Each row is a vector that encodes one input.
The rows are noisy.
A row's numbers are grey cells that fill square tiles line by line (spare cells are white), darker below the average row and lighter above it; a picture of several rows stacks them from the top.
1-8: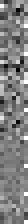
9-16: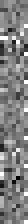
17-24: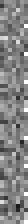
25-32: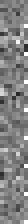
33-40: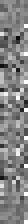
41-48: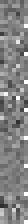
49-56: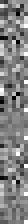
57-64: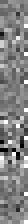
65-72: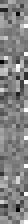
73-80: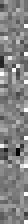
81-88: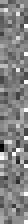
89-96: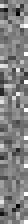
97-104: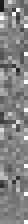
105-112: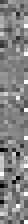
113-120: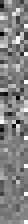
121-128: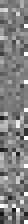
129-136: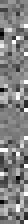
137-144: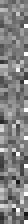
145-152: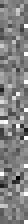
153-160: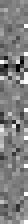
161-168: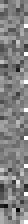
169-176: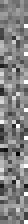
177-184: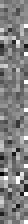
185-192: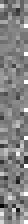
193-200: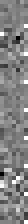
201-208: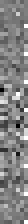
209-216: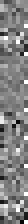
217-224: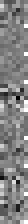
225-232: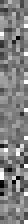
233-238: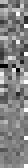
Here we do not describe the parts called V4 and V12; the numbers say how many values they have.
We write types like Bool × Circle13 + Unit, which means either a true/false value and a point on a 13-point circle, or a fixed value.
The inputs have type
(Circle15 + Line9) × V4 × V12.
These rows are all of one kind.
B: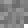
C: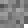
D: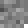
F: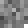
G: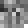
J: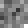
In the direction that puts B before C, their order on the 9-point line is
F, D, B, G, C, J.
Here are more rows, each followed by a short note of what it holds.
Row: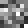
a point on a 15-point circle, a value of V4 and a value of V12
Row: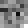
a point on a 9-point line, a value of V4 and a value of V12
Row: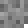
a point on a 9-point line, a value of V4 and a value of V12
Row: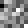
a point on a 15-point circle, a value of V4 and a value of V12
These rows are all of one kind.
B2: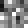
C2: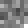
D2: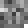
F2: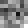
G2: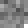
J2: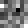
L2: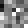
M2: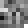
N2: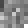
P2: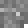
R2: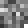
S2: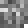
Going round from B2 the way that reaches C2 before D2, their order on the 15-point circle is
B2, J2, R2, L2, M2, C2, F2, S2, D2, N2, G2, P2.
